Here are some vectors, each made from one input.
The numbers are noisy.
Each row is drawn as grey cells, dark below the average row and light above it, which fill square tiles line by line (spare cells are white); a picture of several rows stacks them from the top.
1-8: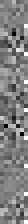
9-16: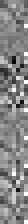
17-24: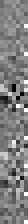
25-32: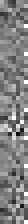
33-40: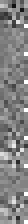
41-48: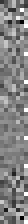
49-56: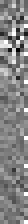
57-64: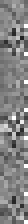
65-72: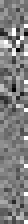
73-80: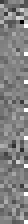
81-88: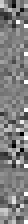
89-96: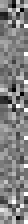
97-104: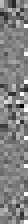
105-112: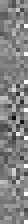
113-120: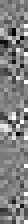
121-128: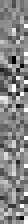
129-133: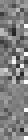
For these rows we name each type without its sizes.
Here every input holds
a list of points on a line.
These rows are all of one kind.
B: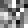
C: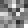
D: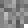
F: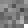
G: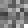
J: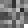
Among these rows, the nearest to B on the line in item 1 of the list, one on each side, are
C and F.
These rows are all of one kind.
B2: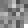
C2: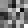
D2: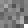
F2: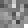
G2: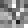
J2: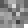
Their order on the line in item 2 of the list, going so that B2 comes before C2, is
D2, F2, B2, C2, J2, G2.
